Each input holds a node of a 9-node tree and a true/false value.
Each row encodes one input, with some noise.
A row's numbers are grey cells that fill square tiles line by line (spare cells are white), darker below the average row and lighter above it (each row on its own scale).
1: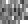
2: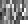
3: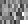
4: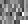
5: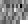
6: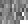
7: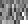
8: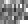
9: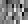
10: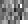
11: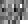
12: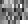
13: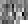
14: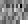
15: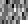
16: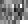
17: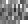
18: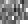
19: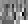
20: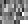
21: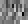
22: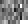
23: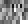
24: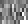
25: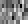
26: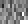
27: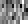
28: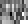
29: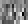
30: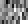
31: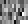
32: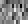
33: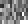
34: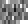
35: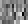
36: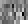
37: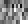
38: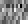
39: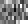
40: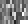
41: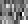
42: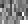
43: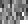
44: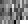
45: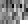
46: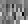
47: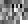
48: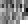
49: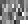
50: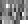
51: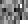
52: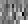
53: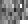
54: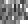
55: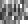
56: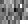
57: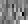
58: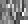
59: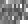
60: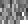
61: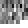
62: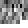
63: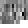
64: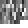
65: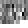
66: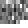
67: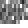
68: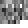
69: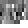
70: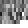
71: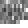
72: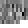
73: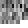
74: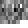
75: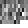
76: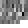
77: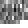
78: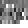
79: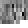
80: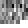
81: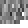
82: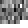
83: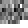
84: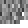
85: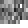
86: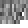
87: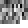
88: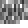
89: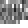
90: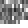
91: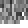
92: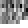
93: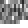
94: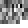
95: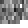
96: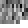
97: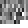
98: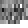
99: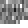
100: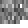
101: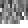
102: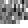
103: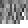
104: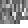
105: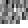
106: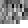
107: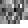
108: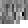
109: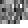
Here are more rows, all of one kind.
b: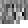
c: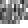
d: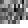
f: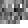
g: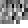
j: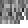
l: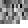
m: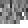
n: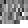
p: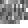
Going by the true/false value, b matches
g and l.
